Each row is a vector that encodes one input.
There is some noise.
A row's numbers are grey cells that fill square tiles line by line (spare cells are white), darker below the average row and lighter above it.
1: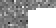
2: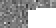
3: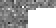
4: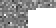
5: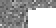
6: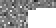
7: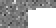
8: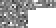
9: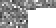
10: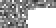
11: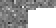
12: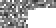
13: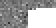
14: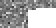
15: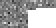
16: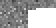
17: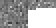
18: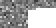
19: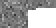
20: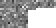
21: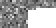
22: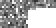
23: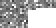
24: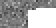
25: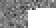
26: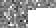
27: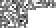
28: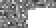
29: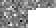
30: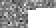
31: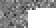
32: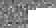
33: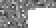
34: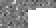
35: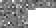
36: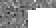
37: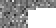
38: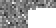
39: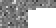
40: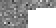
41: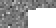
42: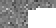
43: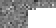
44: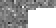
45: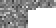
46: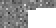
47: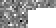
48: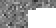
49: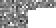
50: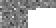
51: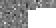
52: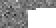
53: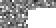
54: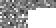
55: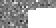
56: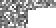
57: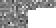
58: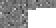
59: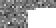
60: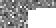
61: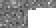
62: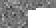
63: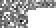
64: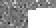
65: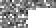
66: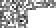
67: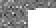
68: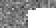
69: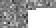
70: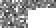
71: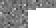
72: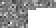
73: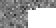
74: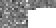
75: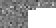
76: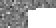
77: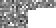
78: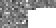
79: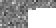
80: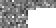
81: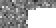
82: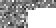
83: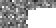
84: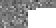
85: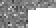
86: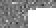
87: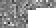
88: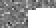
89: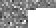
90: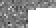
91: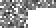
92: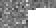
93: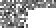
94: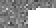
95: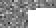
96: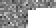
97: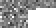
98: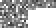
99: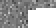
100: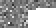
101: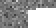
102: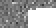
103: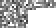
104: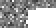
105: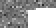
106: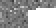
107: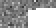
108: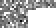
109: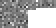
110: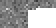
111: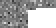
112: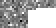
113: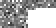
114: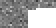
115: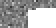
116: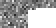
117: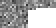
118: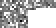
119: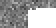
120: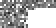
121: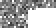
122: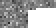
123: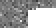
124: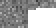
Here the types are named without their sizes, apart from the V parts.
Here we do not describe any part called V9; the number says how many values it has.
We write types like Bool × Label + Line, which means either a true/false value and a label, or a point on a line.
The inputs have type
(Bool × Bool × Bool + Label) × V9.
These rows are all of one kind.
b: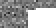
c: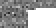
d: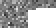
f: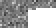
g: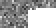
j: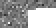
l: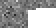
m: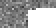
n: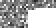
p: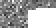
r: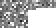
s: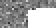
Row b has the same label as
c, l and p.
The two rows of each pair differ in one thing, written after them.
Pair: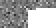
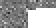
one of the three true/false values
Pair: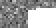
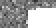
one of the three true/false values
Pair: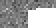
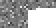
one of the three true/false values
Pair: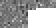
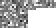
one of the three true/false values
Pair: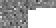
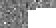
the value of V9
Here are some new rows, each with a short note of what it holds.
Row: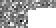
a label and a value of V9
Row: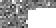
a label and a value of V9
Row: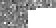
three true/false values and a value of V9
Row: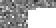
three true/false values and a value of V9
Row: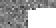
a label and a value of V9
